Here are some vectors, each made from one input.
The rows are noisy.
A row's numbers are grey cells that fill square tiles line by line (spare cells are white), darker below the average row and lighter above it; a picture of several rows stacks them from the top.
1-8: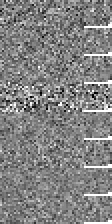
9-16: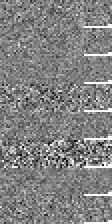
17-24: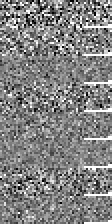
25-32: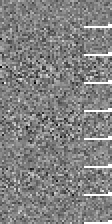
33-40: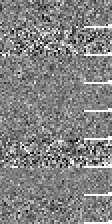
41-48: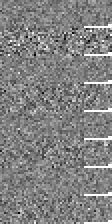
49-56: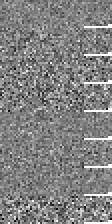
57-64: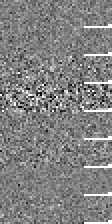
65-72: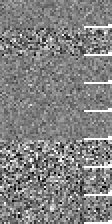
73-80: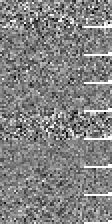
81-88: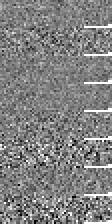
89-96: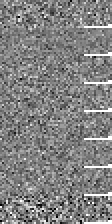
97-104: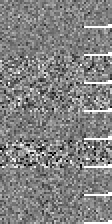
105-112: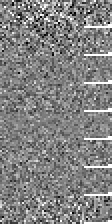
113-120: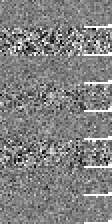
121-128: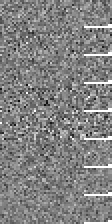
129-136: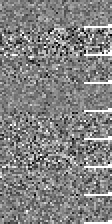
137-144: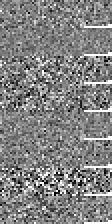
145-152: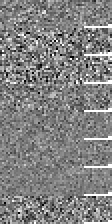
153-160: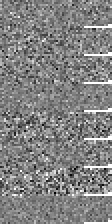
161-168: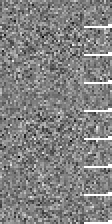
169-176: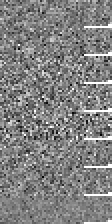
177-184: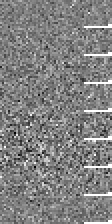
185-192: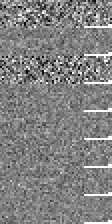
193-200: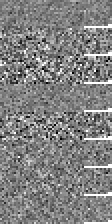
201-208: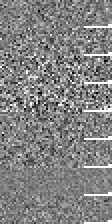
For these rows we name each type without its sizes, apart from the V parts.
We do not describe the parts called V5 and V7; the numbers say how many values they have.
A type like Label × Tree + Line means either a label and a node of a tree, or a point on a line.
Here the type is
Bool × (Line + (Tree + Unit) × V7) + V5.
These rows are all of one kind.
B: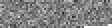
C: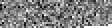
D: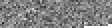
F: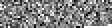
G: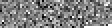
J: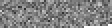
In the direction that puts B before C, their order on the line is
B, J, C, G, F, D.
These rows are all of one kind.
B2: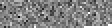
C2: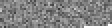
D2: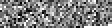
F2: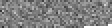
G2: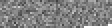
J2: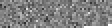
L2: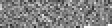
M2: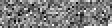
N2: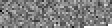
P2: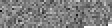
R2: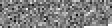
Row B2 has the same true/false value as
J2, L2 and R2.
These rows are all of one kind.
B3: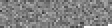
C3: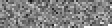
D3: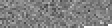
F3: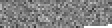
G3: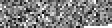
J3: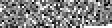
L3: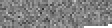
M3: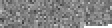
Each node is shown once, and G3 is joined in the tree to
F3 and M3.
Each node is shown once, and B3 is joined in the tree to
J3.
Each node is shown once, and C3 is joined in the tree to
F3 and L3.
